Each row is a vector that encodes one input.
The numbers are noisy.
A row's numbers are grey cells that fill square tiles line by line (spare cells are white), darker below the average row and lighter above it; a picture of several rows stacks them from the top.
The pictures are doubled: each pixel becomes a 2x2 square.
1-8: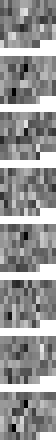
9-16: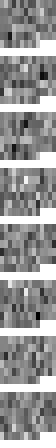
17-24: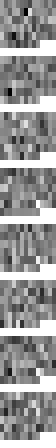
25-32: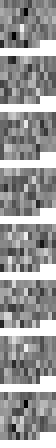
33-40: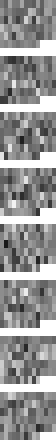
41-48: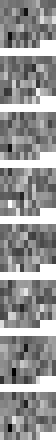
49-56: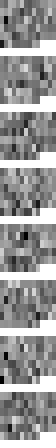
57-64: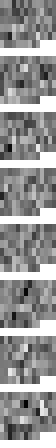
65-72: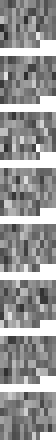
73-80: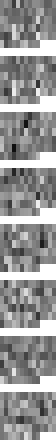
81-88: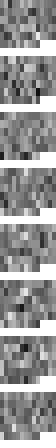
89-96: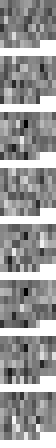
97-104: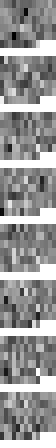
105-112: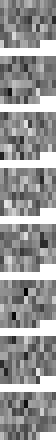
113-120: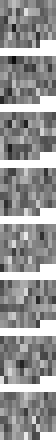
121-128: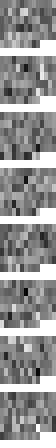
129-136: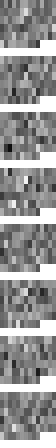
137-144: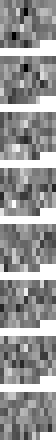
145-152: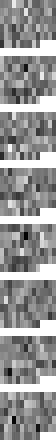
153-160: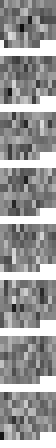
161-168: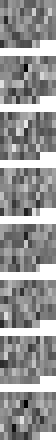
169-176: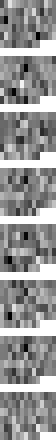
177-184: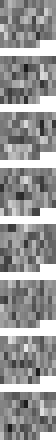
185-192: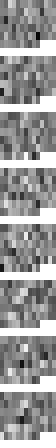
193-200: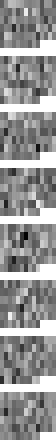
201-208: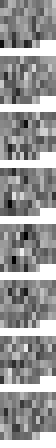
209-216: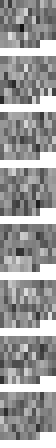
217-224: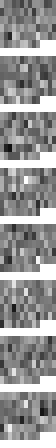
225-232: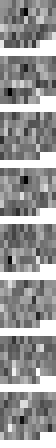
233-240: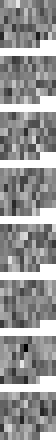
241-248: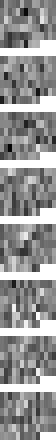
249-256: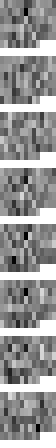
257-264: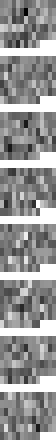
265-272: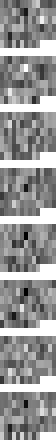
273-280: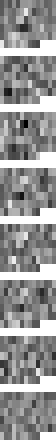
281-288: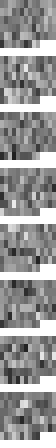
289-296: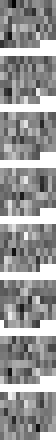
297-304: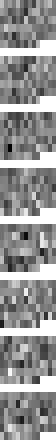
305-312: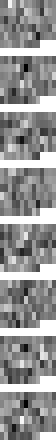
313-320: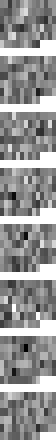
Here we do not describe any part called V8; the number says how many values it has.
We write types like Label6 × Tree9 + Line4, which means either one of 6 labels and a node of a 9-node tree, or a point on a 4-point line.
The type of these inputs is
Circle18 × (Line9 + V8).
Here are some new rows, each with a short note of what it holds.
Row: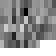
a point on an 18-point circle and a point on a 9-point line
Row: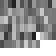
a point on an 18-point circle and a value of V8
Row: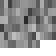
a point on an 18-point circle and a value of V8
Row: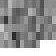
a point on an 18-point circle and a point on a 9-point line
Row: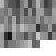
a point on an 18-point circle and a point on a 9-point line
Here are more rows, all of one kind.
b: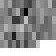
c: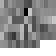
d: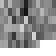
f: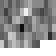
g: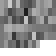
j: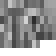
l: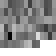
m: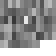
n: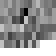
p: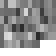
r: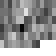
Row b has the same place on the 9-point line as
d, g, m and p.
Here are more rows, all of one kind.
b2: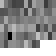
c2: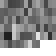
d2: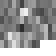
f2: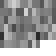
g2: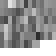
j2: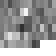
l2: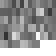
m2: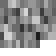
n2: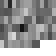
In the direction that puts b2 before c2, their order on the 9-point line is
j2, d2, b2, n2, c2, l2, g2, f2, m2.
